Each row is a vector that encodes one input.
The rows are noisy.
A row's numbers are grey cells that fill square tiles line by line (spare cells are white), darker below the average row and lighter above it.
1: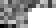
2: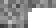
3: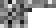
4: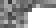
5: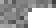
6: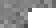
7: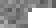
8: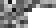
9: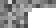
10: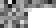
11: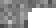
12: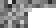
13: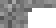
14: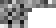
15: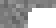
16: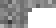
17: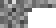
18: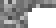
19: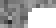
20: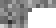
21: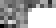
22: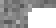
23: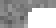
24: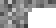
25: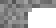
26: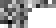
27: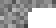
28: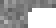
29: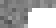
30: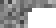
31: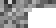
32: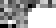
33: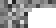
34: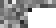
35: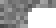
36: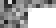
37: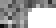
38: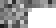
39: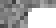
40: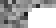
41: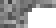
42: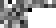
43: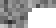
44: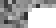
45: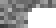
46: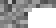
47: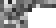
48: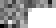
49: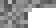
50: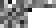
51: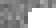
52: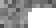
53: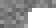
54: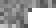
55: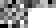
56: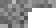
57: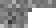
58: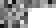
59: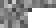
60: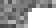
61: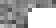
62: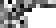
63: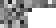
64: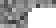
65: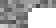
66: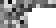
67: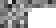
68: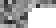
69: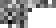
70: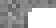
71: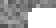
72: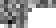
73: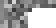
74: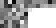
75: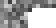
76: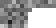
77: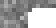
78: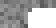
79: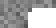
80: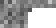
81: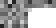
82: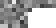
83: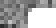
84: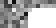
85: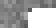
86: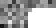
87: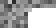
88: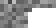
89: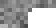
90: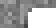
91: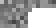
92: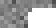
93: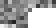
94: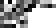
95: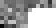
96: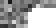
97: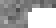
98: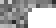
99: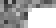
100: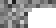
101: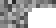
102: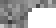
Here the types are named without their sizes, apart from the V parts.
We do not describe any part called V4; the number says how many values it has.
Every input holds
a true/false value, together with either a point on a circle, or a value of V4.
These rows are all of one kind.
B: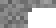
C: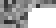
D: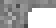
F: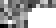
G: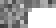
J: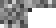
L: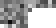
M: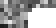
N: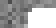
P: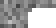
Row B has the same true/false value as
C, G and N.
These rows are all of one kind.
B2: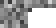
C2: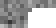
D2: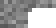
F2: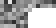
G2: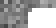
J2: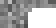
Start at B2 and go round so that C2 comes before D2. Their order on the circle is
B2, C2, F2, J2, G2, D2.
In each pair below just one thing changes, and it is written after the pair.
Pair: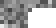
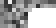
the true/false value
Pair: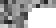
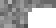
the true/false value
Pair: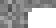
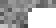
the value of V4
